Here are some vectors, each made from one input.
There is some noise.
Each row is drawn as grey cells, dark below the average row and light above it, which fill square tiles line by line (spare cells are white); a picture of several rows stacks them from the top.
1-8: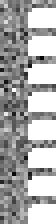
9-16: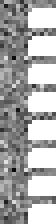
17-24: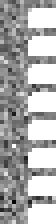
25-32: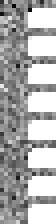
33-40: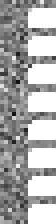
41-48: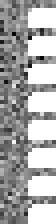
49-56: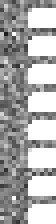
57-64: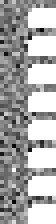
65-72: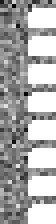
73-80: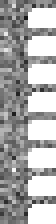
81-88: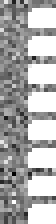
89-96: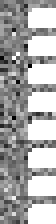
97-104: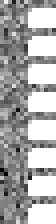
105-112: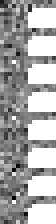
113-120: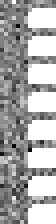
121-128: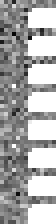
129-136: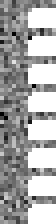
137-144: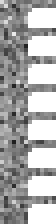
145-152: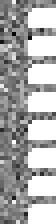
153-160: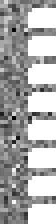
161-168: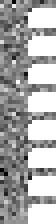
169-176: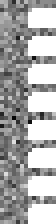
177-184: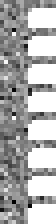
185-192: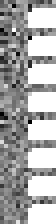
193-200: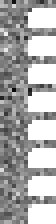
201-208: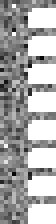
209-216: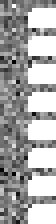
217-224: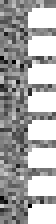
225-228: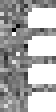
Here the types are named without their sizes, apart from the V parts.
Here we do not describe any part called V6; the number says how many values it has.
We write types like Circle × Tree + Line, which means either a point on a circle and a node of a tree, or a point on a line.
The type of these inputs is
Bool × List(Line) × V6.
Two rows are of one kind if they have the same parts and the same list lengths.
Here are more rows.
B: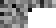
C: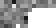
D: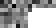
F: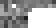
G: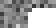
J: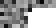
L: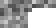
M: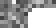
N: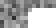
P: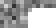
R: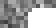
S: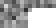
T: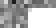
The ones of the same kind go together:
B, D, J
C, F, M, T
G, L, R
N, P, S

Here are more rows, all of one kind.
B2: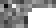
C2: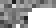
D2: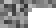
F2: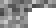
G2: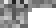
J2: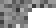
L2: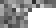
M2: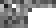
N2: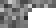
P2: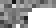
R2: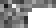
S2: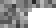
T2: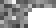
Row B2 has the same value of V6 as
C2, M2, P2 and R2.
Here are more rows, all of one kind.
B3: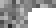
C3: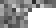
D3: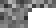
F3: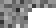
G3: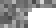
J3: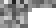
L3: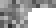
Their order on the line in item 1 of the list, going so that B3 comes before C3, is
D3, G3, F3, B3, J3, L3, C3.
